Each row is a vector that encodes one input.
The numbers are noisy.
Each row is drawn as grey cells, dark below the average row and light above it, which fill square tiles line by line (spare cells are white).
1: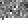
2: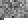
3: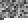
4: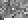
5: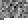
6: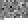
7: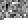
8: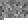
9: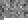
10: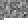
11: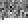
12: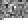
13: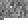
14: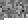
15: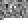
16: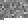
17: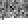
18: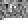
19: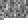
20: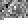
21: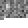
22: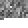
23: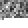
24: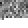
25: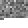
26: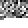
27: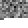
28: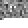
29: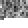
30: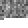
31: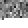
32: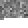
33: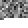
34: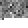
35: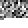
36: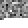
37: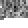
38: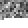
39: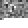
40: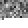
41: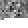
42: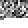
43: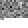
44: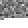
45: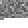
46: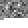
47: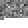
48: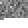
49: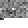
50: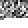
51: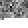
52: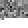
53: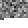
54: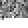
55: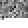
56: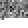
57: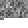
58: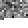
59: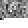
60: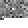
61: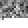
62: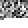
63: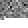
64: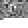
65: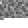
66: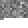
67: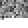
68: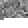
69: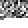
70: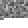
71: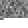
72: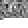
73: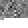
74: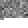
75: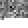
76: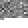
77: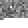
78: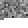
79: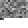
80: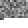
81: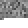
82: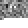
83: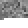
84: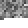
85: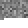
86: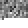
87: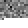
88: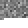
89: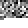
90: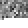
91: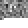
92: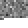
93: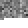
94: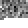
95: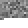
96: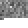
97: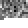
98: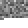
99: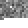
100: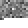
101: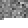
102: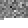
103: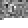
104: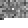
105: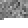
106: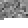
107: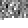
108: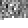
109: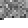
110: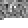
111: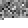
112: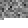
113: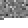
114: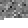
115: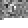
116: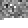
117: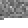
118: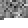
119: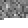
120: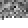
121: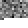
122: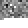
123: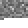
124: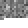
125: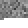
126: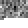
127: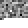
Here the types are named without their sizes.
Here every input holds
a list of points on a line.
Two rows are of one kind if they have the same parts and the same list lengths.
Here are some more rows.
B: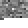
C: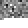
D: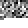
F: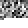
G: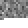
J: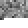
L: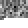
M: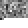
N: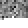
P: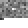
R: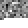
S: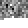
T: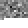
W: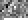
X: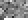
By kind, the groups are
B, G, P
C, M, R, S, W
D, F
J, L, N, T, X

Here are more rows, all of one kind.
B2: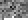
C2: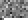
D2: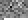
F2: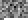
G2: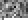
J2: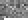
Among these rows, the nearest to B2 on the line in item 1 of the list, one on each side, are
D2 and G2.
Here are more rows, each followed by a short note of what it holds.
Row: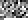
the empty list
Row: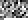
the empty list
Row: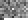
a list of three items
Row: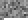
a list of two items
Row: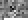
a list of two items
